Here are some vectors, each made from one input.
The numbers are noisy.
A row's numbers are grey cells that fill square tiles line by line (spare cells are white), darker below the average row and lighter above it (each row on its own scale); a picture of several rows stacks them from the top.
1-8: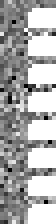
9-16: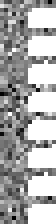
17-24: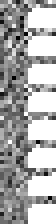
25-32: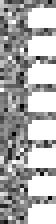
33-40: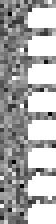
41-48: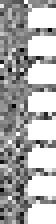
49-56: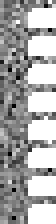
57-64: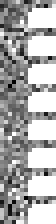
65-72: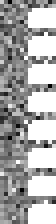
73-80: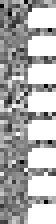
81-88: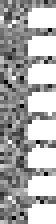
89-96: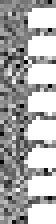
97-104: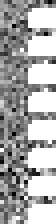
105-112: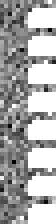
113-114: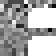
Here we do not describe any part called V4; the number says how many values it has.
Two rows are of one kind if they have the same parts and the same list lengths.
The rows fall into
2 kinds.
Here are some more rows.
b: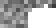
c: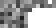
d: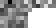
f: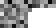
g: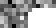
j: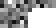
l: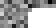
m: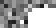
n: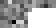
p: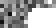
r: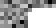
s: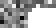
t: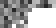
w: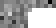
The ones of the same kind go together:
b, c, d, f, g, l, p, r, s
j, m, n, t, w

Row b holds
three true/false values and a value of V4.
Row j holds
a point on a 5-point line and a value of V4.
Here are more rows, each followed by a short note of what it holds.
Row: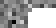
a point on a 5-point line and a value of V4
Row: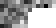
a point on a 5-point line and a value of V4
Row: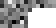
a point on a 5-point line and a value of V4
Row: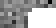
a point on a 5-point line and a value of V4
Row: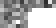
three true/false values and a value of V4
